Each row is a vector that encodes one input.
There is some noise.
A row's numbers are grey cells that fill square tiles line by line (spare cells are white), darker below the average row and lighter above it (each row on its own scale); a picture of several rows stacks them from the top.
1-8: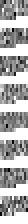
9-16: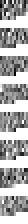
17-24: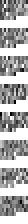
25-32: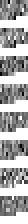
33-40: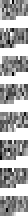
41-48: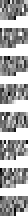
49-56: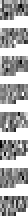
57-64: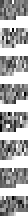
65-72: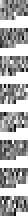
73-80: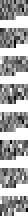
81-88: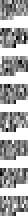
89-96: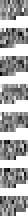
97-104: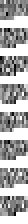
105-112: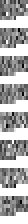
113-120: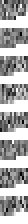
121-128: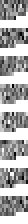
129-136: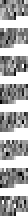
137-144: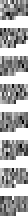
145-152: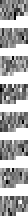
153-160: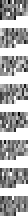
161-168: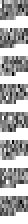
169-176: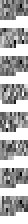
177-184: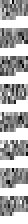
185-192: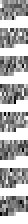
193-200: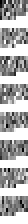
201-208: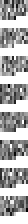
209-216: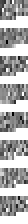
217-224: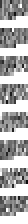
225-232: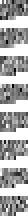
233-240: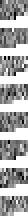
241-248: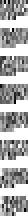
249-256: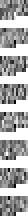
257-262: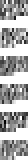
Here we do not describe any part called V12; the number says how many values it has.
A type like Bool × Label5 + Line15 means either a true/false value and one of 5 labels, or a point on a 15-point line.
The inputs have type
Bool × (Circle10 + V12).
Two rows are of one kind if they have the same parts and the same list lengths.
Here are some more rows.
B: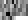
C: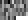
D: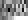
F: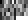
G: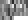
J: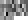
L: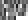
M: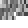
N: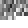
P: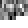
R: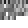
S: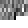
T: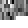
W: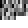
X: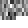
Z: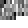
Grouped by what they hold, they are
B, D, G, J, M, N, T
C, F, L, P, R, S, W, X, Z

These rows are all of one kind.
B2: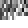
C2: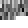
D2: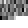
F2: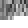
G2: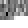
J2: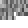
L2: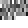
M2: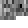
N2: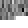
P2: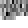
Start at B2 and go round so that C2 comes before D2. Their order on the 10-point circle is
B2, J2, L2, C2, N2, M2, D2, G2, P2, F2.
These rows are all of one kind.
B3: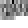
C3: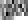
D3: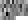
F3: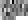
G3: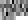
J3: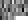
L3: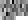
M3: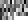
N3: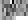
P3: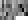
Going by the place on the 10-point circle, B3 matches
C3, F3, G3 and L3.
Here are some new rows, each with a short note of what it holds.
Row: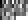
a true/false value and a value of V12
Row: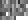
a true/false value and a value of V12
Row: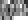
a point on a 10-point circle and a true/false value
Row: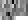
a point on a 10-point circle and a true/false value
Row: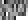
a true/false value and a value of V12
